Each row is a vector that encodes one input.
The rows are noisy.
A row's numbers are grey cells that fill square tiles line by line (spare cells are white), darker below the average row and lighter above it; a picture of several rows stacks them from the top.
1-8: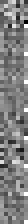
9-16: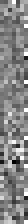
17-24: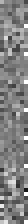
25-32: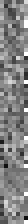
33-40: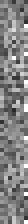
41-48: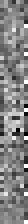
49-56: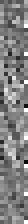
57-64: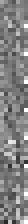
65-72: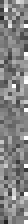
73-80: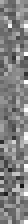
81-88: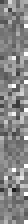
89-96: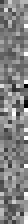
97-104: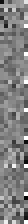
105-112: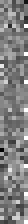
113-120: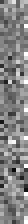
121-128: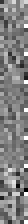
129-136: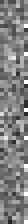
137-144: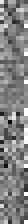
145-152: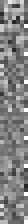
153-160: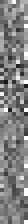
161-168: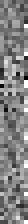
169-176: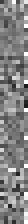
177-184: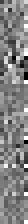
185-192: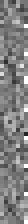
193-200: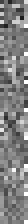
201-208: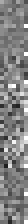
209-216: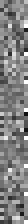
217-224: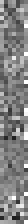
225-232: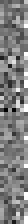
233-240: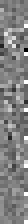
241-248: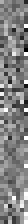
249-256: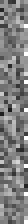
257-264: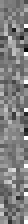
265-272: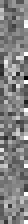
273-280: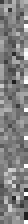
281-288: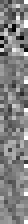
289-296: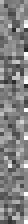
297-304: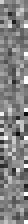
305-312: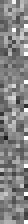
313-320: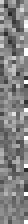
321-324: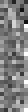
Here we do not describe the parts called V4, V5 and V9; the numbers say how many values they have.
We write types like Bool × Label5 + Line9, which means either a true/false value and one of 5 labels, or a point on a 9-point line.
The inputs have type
Line8 × (Line12 + V4 × V5) × V9 + Tree11.
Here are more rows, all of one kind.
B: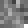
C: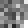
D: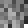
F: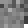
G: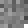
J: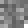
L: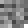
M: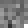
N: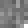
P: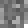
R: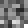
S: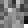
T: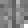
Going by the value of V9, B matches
F and S.
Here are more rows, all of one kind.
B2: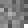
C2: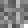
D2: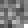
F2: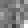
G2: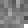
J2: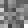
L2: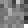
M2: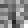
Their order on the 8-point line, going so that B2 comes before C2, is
L2, B2, C2, J2, G2, D2, M2, F2.
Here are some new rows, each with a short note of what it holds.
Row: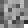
a node of an 11-node tree
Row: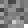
a point on an 8-point line, a value of V4, a value of V5 and a value of V9
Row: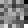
a point on an 8-point line, a point on a 12-point line and a value of V9
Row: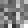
a point on an 8-point line, a point on a 12-point line and a value of V9
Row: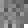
a point on an 8-point line, a value of V4, a value of V5 and a value of V9
